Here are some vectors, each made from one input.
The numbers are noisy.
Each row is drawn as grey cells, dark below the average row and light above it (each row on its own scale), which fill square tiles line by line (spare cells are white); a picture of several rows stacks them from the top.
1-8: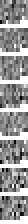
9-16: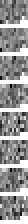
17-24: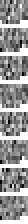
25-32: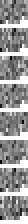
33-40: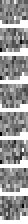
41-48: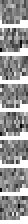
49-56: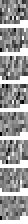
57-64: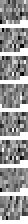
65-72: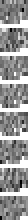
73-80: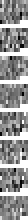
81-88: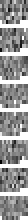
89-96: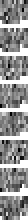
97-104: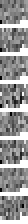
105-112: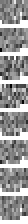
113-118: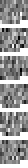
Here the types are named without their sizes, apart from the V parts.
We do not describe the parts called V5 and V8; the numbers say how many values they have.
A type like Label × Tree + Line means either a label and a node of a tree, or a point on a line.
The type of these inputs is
Bool × (Circle + Unit) + V5 × V8.
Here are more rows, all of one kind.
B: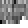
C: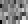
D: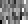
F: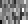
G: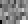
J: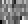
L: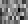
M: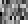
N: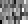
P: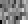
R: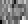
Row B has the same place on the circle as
J, L and R.
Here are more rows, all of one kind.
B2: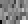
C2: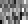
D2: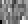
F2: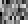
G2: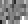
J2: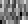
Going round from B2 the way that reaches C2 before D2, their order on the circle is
B2, C2, F2, J2, D2, G2.
